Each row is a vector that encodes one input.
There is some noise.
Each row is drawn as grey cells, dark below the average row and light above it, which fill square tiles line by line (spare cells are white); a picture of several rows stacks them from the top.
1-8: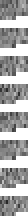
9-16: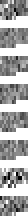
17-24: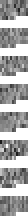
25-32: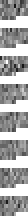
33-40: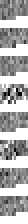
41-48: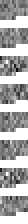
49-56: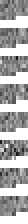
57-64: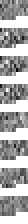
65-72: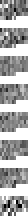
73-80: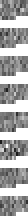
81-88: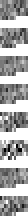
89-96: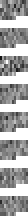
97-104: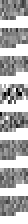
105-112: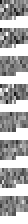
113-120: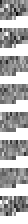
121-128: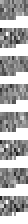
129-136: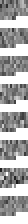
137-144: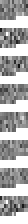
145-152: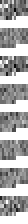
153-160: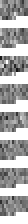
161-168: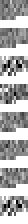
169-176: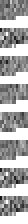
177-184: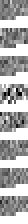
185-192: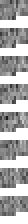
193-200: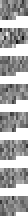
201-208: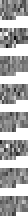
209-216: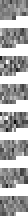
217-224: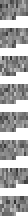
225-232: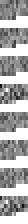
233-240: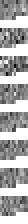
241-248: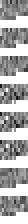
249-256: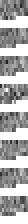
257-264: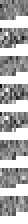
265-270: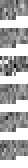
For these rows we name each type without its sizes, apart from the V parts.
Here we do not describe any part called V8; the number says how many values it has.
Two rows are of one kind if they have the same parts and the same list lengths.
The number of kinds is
4.
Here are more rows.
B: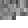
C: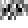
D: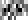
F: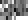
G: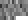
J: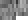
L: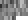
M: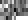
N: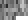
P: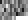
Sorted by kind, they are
B, J, L, N
C, D
F, M, P
G

